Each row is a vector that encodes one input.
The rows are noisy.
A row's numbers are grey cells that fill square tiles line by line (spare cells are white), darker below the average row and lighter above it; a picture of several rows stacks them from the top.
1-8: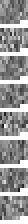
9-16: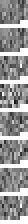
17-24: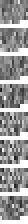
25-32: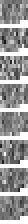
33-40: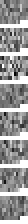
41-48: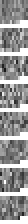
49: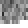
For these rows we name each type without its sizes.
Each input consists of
a list of points on a line.
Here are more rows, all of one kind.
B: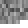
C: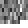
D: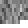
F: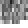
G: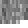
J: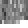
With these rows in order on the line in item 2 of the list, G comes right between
B and D.
